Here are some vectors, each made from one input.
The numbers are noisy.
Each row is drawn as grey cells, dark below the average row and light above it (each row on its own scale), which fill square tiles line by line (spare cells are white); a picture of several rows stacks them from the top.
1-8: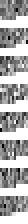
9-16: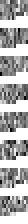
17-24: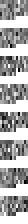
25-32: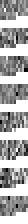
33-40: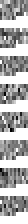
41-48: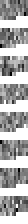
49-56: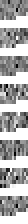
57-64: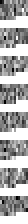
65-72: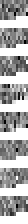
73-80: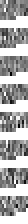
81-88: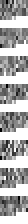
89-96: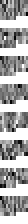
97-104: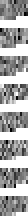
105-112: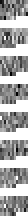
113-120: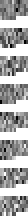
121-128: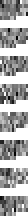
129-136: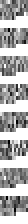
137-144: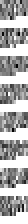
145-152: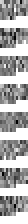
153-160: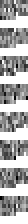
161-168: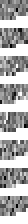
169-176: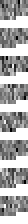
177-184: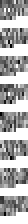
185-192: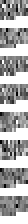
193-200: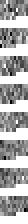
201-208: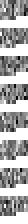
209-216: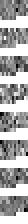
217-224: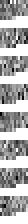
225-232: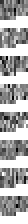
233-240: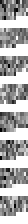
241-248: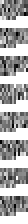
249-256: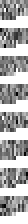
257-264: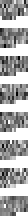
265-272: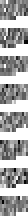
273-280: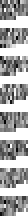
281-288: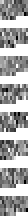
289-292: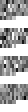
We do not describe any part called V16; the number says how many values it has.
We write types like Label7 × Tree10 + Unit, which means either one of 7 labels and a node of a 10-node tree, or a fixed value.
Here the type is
(Line7 + V16) × Line12.
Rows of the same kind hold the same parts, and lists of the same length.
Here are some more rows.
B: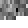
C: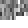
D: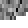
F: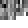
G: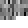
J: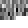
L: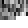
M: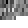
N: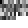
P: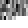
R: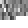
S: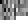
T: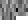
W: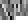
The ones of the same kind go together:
B, C, D, G, J, R, T, W
F, L, M, N, P, S

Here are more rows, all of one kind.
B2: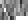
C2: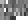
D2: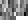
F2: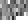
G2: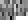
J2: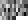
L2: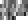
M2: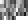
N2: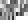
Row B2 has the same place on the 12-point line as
L2, M2 and N2.
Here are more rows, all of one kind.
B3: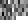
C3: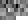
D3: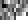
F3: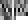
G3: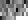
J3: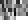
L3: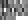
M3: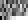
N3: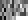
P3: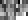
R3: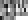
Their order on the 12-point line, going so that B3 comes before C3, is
F3, J3, P3, D3, B3, L3, R3, C3, G3, N3, M3.
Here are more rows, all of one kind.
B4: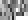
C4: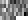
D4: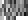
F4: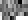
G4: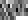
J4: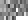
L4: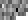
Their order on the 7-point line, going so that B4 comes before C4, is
B4, J4, D4, C4, F4, G4, L4.
